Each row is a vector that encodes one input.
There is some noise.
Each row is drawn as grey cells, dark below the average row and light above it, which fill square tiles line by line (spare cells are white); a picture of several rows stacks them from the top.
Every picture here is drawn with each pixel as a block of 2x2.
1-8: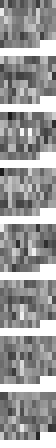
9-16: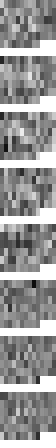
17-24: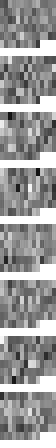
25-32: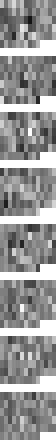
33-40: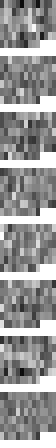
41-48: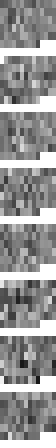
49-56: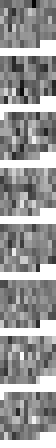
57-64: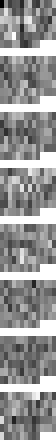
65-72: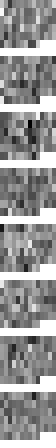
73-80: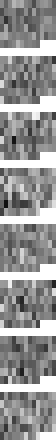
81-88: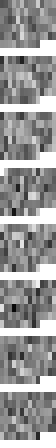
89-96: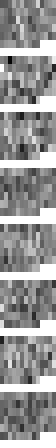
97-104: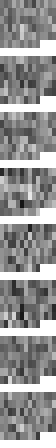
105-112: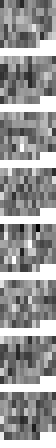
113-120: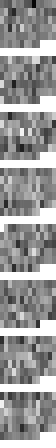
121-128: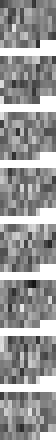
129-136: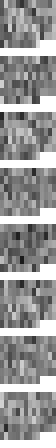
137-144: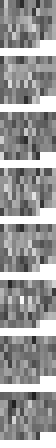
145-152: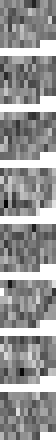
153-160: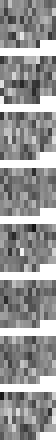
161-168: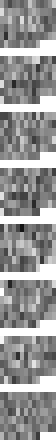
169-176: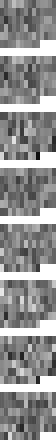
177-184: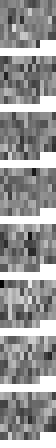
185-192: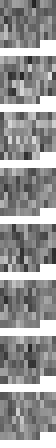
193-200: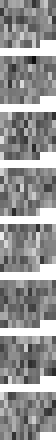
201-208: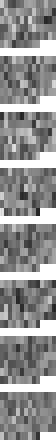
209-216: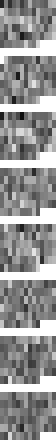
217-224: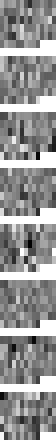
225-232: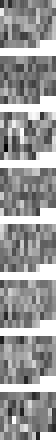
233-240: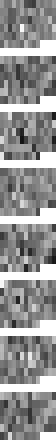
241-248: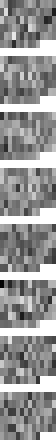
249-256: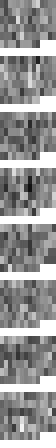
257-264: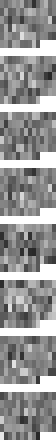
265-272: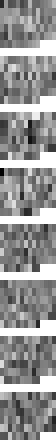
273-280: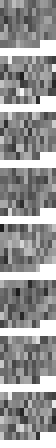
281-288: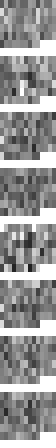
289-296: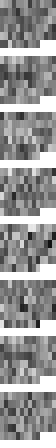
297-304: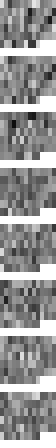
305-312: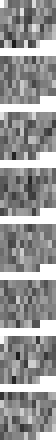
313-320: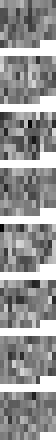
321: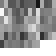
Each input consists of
either a point on a 4-point line and a point on a 5-point line, or a point on a 9-point line.
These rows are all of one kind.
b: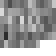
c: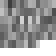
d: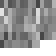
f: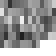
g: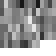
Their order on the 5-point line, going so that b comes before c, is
f, b, g, c, d.
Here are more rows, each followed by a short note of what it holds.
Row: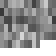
a point on a 9-point line
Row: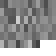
a point on a 9-point line
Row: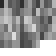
a point on a 4-point line and a point on a 5-point line
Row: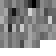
a point on a 9-point line
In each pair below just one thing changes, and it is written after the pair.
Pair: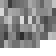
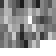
the place on the 4-point line
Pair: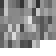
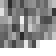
the place on the 4-point line
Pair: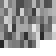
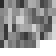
the place on the 5-point line
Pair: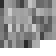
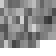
the place on the 4-point line
